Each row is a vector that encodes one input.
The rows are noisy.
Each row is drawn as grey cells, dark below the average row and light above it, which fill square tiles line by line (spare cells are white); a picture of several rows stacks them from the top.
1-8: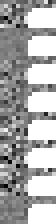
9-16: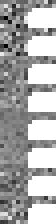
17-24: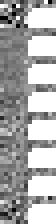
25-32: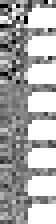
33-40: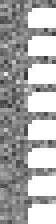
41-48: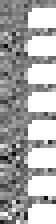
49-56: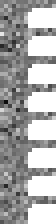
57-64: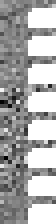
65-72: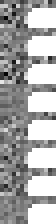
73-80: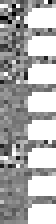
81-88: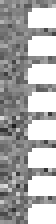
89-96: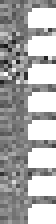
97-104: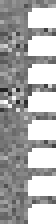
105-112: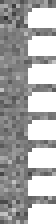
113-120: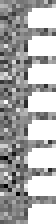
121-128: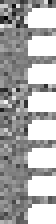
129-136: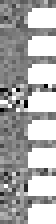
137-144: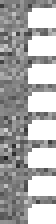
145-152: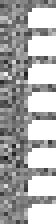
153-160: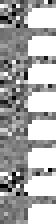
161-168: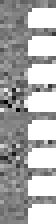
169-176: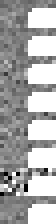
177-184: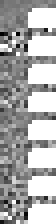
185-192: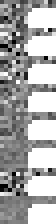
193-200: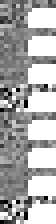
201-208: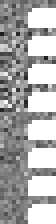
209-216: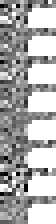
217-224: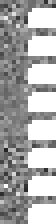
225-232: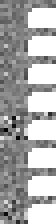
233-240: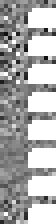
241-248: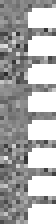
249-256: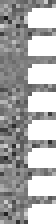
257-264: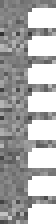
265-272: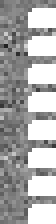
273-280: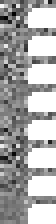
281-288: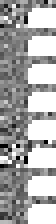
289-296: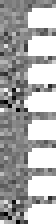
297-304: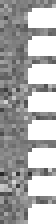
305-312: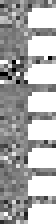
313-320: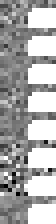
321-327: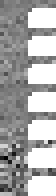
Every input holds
a list of up to two points on an 11-point line.
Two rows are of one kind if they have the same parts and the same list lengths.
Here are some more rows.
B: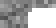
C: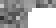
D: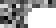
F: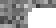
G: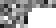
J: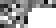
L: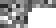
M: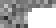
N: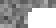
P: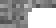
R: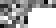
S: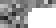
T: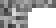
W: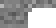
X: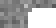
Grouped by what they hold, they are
B, C, G, S, W
D, F, J, L, M, N, P, R, X
T

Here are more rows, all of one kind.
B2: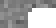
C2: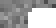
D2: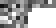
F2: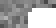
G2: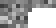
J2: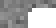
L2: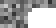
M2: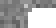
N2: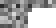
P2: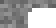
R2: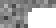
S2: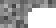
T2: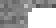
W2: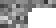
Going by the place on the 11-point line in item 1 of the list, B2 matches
J2, L2, P2 and W2.
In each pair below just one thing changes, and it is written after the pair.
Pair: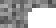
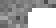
the place on the 11-point line in item 2 of the list
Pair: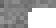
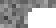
the place on the 11-point line in item 2 of the list
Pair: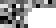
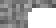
the place on the 11-point line in item 1 of the list
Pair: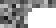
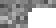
the place on the 11-point line in item 2 of the list
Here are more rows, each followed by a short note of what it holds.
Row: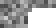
a list of two items
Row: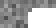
a list of two items
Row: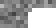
a list of one item
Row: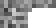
the empty list
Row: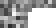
the empty list
